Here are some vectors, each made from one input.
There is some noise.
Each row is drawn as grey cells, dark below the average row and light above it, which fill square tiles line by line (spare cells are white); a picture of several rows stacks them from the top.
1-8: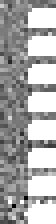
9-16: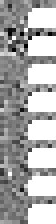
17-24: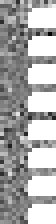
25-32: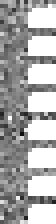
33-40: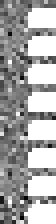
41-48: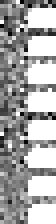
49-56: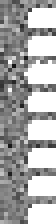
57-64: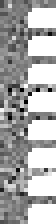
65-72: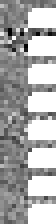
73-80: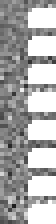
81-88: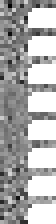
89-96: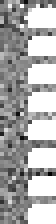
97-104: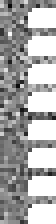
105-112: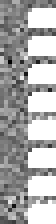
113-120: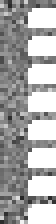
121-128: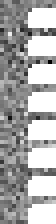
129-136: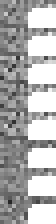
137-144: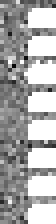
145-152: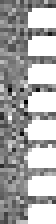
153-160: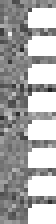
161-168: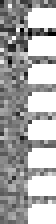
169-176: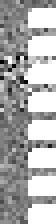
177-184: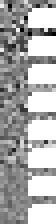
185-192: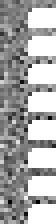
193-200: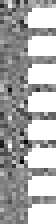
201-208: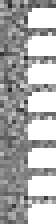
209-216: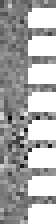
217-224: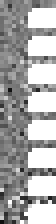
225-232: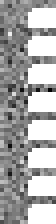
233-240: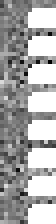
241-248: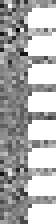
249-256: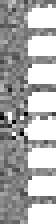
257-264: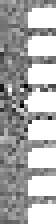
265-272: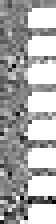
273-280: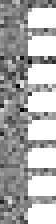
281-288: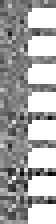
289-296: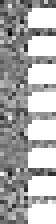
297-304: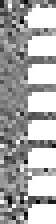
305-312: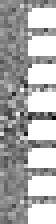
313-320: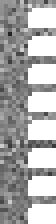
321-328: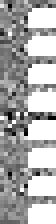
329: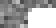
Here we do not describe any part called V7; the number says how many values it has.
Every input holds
either a point on a 9-point line, a true/false value and a value of V7, or a list of up to three points on a 5-point line.
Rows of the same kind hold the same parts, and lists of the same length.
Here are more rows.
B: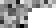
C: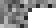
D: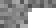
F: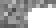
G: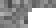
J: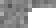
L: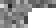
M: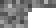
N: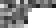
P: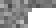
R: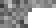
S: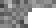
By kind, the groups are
B, D, F, P
C, M, R, S
G, J
L
N

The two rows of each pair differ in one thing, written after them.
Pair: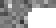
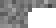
the value of V7
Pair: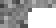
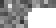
the true/false value
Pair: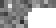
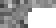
the true/false value
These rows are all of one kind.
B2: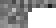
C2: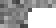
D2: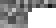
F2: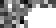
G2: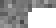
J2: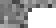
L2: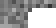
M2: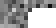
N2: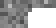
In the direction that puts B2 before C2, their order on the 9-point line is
B2, M2, N2, L2, F2, C2, J2, D2, G2.
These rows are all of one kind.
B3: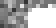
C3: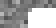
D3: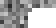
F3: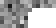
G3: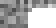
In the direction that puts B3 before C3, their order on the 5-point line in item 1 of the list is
B3, F3, G3, C3, D3.
